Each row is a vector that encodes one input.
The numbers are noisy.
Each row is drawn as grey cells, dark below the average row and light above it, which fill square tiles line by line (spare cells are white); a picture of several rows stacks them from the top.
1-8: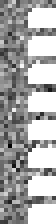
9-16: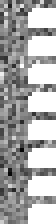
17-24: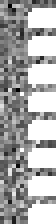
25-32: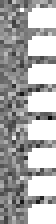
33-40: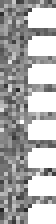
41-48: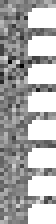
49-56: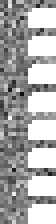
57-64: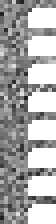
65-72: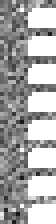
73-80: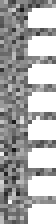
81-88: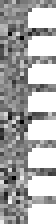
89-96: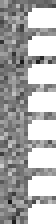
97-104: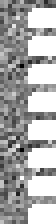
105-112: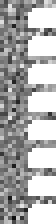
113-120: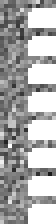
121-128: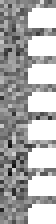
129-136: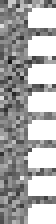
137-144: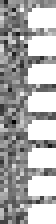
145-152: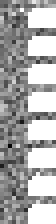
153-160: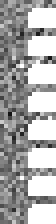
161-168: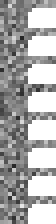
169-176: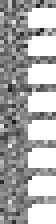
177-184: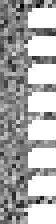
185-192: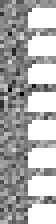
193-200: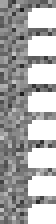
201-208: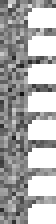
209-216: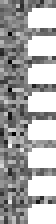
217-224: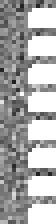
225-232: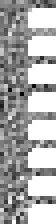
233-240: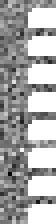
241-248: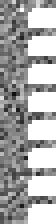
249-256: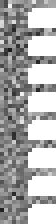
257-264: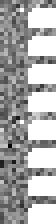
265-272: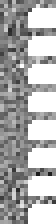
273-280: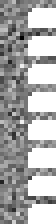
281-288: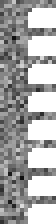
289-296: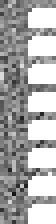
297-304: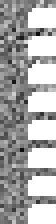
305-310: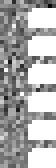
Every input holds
a true/false value, together with either a point on an 8-point circle, or a point on an 11-point line.
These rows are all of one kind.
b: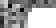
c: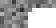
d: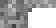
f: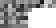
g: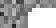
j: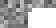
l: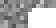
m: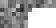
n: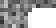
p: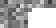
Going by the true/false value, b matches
c, f, m and n.
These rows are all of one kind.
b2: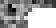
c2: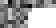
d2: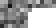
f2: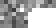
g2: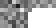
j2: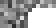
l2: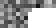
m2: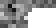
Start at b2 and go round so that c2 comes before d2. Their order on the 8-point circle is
b2, j2, l2, g2, c2, d2, f2, m2.
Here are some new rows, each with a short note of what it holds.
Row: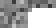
a point on an 11-point line and a true/false value
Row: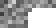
a point on an 11-point line and a true/false value
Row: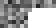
a point on an 8-point circle and a true/false value
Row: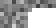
a point on an 11-point line and a true/false value
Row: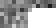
a point on an 11-point line and a true/false value
